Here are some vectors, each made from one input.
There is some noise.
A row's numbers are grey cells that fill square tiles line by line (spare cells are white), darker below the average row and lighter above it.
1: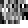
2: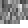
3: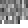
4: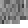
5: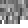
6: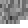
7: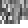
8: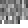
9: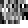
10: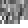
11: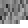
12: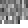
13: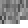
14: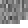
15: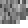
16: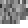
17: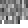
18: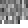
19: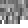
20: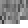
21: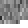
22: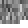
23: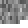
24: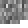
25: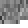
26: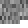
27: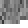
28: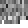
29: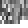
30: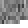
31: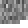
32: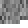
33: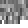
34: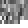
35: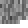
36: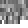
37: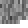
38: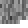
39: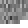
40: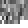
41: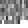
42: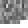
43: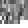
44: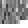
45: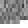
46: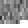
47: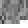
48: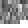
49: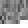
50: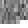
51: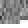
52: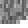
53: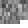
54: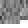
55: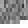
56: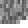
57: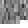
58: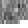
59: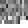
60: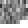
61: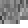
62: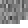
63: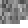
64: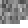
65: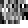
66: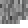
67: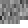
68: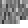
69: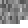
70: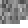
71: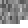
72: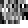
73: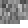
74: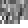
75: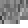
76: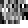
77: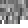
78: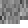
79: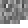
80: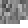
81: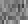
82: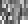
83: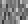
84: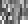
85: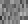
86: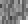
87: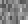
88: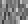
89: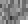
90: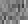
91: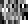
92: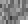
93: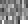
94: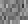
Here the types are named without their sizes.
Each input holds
a list of points on a line.
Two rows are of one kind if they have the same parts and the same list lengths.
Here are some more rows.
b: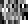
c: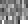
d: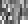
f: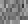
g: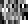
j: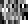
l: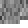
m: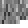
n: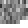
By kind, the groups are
b, g, j
c, d
f, l, m
n

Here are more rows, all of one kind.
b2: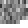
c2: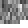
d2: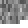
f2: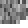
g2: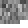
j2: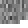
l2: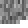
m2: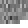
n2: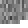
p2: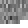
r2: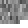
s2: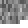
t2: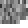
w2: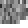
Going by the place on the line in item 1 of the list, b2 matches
f2, t2 and w2.
